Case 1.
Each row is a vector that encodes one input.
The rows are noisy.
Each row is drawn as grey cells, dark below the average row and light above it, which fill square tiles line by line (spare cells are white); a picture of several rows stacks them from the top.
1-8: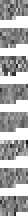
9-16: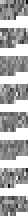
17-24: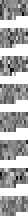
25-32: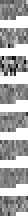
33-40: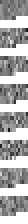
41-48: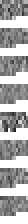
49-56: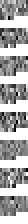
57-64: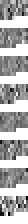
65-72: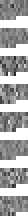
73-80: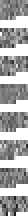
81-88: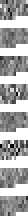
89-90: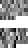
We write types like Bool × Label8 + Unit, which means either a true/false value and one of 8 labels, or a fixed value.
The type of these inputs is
Bool × Bool × Bool × Tree7 + Unit.
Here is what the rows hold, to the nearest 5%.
About 5% of them hold a fixed value. The rest hold a node of a 7-node tree and three true/false values.
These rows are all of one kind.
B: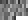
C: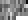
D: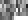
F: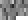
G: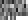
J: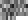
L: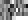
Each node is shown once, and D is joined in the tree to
B and G.
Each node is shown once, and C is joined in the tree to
B and J.
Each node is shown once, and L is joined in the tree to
B and F.
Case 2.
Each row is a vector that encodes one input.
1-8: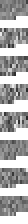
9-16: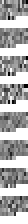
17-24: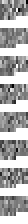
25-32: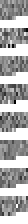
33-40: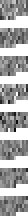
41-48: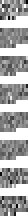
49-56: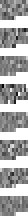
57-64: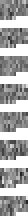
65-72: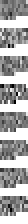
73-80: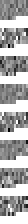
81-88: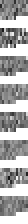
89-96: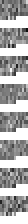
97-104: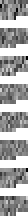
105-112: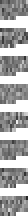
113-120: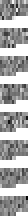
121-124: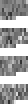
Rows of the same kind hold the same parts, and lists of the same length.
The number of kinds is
2.
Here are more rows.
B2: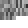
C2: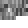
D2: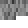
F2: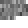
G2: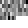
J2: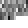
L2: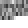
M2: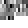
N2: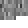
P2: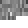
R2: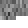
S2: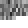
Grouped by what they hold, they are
B2, L2, N2, S2
C2, D2, F2, G2, J2, M2, P2, R2

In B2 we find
a node of a 7-node tree.
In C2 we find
three true/false values.
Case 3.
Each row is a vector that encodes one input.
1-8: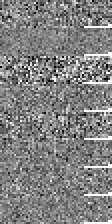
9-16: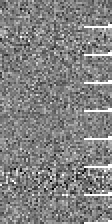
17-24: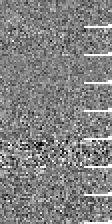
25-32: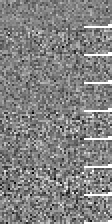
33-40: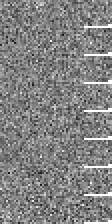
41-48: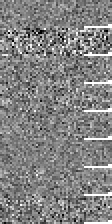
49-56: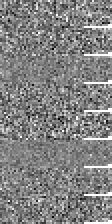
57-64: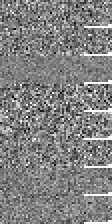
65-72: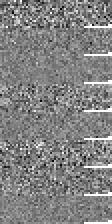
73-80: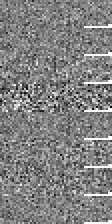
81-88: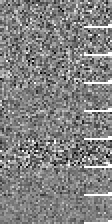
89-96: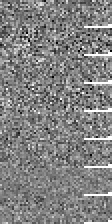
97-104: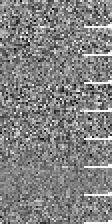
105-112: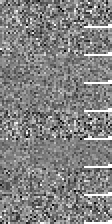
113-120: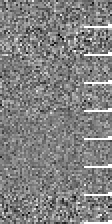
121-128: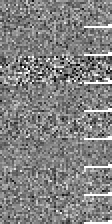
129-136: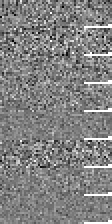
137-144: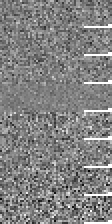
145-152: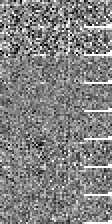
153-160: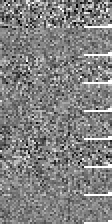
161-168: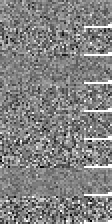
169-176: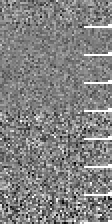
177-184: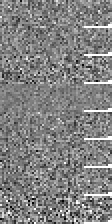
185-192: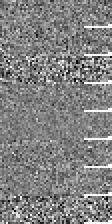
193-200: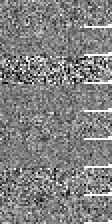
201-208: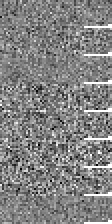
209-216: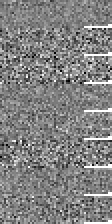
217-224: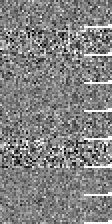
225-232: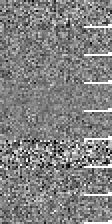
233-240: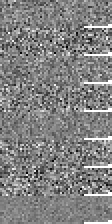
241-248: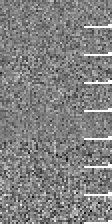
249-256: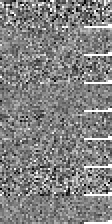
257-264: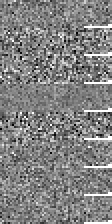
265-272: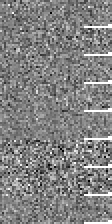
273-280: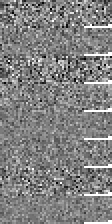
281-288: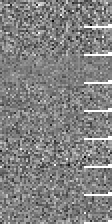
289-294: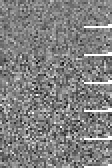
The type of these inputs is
Bool × Tree14.
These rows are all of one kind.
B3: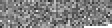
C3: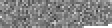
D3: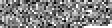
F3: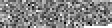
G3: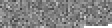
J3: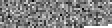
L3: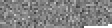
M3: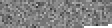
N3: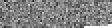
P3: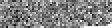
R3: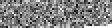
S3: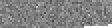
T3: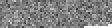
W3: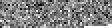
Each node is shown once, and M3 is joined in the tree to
B3, D3 and W3.
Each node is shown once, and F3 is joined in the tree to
L3 and S3.
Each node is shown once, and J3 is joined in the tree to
C3.
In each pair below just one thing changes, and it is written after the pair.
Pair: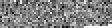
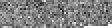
the true/false value
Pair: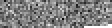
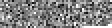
the true/false value
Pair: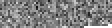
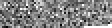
the true/false value
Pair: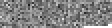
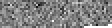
the node of the tree
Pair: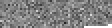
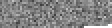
the node of the tree
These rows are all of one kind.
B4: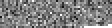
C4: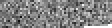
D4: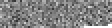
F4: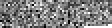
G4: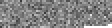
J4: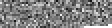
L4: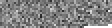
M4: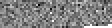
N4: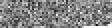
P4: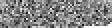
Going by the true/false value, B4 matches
C4, G4, L4 and P4.
